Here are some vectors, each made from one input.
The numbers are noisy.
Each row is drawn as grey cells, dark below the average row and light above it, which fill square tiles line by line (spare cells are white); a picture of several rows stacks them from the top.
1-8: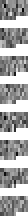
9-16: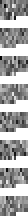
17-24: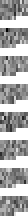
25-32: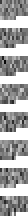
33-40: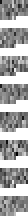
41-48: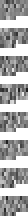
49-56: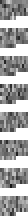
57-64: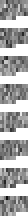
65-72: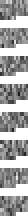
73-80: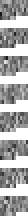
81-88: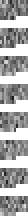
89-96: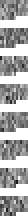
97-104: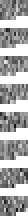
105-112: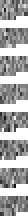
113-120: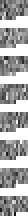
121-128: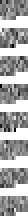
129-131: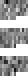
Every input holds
a node of an 8-node tree, together with either one of 7 labels, or a point on a 7-point line.
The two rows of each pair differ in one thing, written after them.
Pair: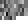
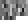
the node of the tree
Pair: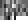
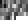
the place on the 7-point line
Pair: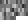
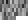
the place on the 7-point line
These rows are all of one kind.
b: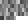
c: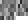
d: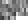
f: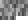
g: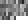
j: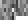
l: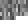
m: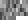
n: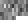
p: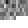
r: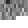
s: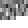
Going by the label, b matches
c, g and p.
